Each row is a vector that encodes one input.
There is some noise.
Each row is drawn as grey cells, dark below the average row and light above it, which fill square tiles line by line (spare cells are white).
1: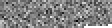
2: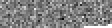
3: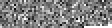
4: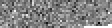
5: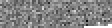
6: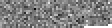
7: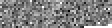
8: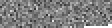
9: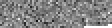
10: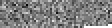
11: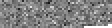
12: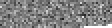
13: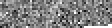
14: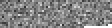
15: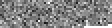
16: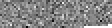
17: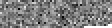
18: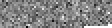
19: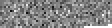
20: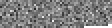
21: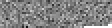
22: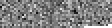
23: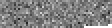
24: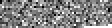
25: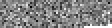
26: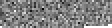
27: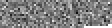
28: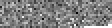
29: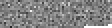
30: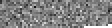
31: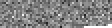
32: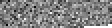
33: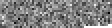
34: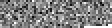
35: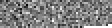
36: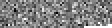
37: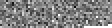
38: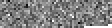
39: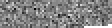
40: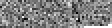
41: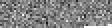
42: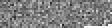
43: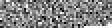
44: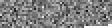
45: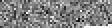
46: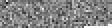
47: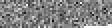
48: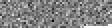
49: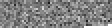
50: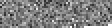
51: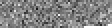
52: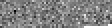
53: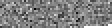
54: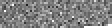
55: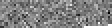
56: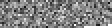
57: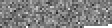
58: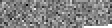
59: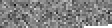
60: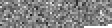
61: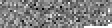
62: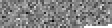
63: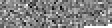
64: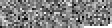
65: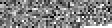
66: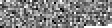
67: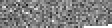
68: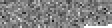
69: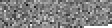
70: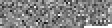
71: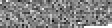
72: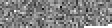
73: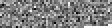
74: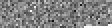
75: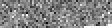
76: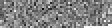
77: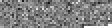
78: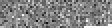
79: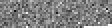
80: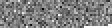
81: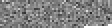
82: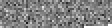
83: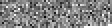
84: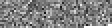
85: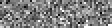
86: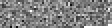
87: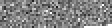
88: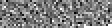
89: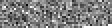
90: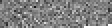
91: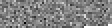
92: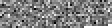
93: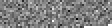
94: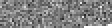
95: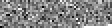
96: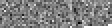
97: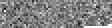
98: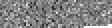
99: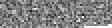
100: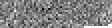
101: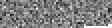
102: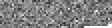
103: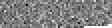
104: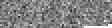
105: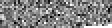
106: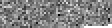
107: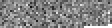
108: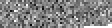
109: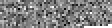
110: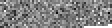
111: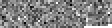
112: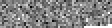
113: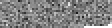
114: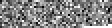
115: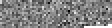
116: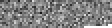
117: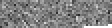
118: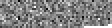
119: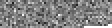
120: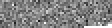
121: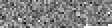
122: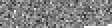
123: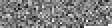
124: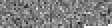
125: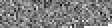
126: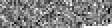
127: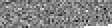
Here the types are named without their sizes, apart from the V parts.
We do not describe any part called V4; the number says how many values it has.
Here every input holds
a node of a tree, together with either a point on a line, or a value of V4.
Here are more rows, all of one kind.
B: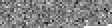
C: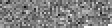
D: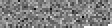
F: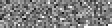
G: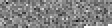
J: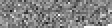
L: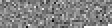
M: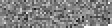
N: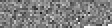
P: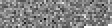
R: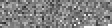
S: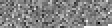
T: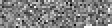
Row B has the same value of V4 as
C, F, G and M.
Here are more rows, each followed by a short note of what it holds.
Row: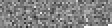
a node of a tree and a value of V4
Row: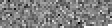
a point on a line and a node of a tree
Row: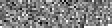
a point on a line and a node of a tree
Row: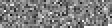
a point on a line and a node of a tree
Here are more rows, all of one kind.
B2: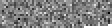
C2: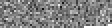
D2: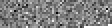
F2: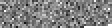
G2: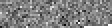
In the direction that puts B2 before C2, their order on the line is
G2, D2, B2, C2, F2.
